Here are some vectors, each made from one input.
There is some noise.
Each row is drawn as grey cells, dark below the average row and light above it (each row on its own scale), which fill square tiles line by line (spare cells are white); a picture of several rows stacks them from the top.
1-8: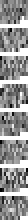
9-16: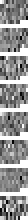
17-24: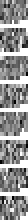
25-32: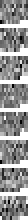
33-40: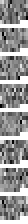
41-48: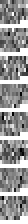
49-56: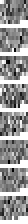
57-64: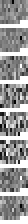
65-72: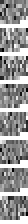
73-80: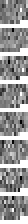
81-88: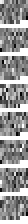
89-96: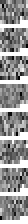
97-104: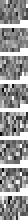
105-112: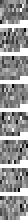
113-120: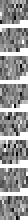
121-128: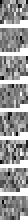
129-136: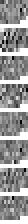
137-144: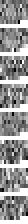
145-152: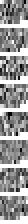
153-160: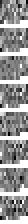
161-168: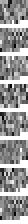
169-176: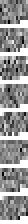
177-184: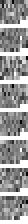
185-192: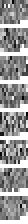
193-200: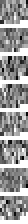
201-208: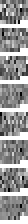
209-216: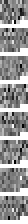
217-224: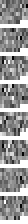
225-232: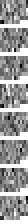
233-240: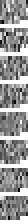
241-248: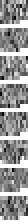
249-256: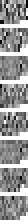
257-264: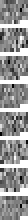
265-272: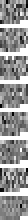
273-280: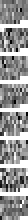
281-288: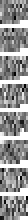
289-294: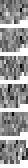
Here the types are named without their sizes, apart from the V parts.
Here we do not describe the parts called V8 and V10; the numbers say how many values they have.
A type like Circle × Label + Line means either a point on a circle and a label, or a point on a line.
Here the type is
Bool × (Line + V10) + V8.
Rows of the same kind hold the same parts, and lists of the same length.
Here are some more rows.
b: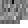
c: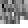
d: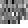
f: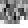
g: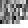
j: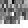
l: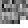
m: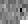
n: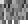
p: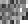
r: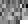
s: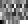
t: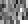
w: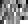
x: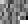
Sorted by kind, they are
b, c, d, j, l, p, t
f, m, n, r, x
g, s, w

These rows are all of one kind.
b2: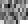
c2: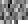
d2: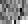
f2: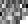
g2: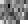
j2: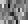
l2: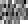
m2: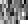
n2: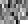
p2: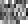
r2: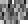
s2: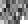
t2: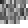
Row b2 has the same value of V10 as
f2, j2, n2 and s2.
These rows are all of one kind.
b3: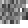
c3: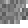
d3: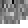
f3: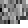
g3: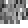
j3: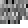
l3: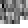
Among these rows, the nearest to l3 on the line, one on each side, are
b3 and g3.
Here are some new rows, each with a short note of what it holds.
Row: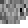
a true/false value and a value of V10
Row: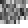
a true/false value and a value of V10
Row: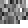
a point on a line and a true/false value
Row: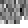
a true/false value and a value of V10
